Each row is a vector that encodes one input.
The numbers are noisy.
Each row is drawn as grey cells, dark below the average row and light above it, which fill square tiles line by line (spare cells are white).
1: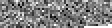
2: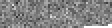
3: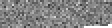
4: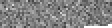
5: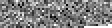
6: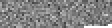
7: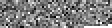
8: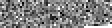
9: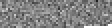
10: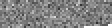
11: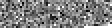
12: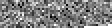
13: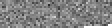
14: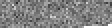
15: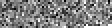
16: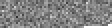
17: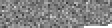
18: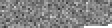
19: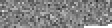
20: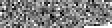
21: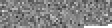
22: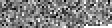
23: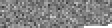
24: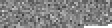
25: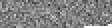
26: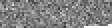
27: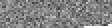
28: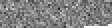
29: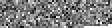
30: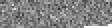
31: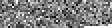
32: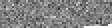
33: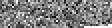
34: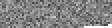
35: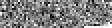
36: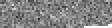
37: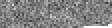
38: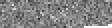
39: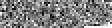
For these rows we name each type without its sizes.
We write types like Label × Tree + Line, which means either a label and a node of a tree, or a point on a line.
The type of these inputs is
Bool × Bool × Bool + Line.
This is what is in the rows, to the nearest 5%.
About 35% of them hold a point on a line. The rest hold three true/false values.
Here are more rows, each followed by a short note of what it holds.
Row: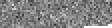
three true/false values
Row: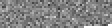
three true/false values
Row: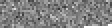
three true/false values
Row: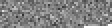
three true/false values
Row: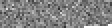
three true/false values
